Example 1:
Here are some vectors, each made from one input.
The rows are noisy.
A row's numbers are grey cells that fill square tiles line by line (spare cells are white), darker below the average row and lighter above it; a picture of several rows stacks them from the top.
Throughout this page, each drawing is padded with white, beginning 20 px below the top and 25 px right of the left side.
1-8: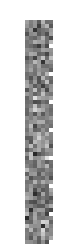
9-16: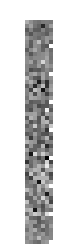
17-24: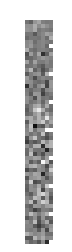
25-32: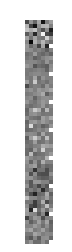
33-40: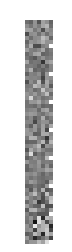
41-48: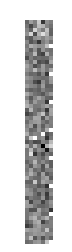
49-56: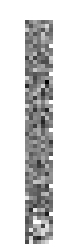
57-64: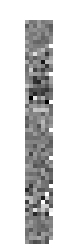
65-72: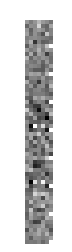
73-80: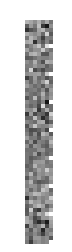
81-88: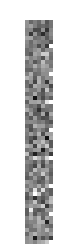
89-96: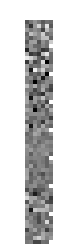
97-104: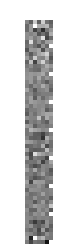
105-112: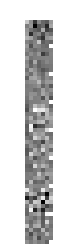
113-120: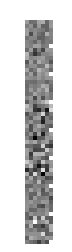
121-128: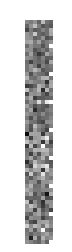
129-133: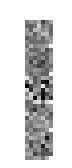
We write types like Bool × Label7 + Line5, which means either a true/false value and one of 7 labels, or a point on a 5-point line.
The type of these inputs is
Bool × Bool × Bool × Line5 + Line6.
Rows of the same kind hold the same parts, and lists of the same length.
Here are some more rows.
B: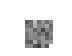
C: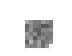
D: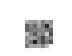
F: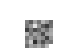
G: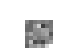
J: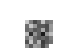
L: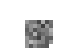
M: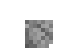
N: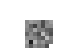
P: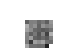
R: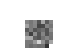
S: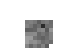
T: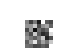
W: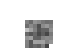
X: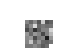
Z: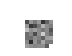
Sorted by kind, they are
B, C, D, F, G, J, L, N, P, R, S, W, X, Z
M, T

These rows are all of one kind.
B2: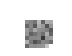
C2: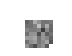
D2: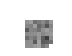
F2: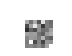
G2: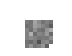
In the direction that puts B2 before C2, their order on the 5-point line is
D2, G2, B2, C2, F2.
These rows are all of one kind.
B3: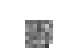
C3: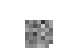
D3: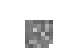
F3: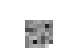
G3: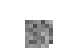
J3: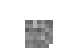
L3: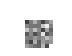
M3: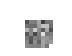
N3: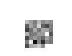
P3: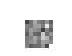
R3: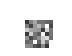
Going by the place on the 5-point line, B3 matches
F3, J3 and M3.
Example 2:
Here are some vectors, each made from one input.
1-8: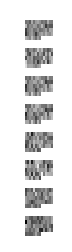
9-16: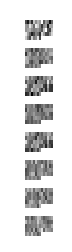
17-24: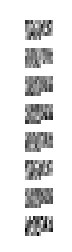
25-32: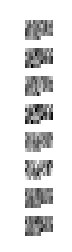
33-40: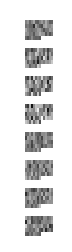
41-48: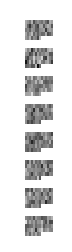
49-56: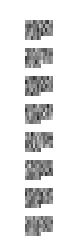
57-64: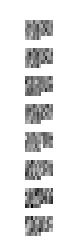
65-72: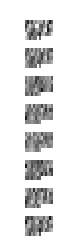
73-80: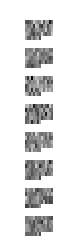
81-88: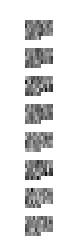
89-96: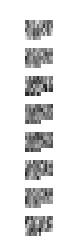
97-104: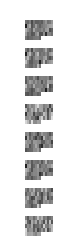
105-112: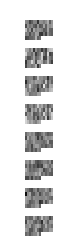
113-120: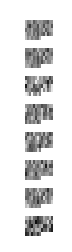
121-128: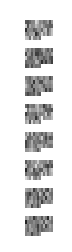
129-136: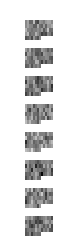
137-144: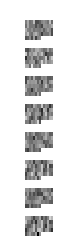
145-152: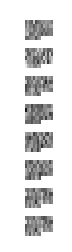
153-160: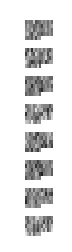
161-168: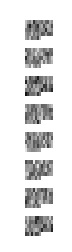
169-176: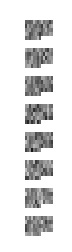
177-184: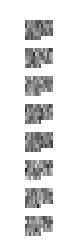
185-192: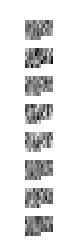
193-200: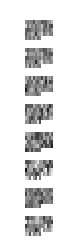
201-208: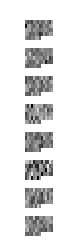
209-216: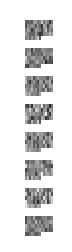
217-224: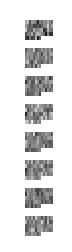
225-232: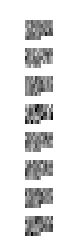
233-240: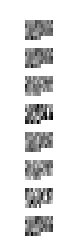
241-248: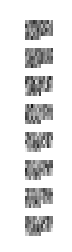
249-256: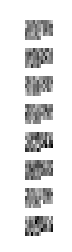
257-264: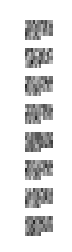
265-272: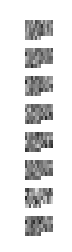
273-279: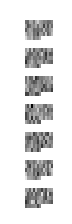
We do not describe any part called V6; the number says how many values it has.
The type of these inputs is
Line7 × V6 + Line17.
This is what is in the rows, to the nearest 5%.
About 50% of them hold a point on a 7-point line and a value of V6. The rest hold a point on a 17-point line.
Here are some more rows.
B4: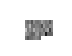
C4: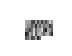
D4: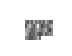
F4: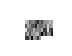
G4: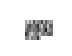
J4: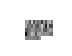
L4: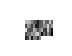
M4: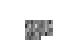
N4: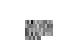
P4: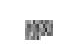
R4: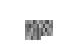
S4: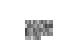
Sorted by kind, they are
B4, D4, F4, L4, M4
C4, G4, J4, N4, P4, R4, S4

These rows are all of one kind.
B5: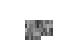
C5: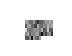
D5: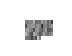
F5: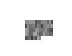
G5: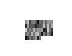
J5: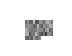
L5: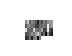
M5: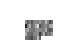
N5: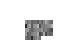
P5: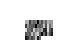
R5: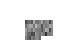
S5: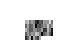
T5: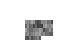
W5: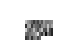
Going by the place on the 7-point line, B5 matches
D5, F5 and T5.
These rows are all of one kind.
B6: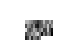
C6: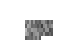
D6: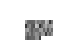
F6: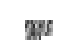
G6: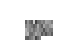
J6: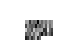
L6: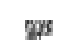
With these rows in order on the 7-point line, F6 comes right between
D6 and L6.
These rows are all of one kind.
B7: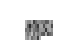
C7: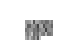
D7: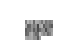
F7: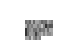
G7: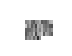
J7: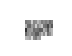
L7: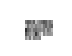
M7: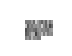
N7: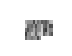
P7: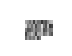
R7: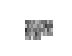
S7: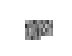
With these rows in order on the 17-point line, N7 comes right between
G7 and P7.
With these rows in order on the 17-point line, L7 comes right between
M7 and P7.
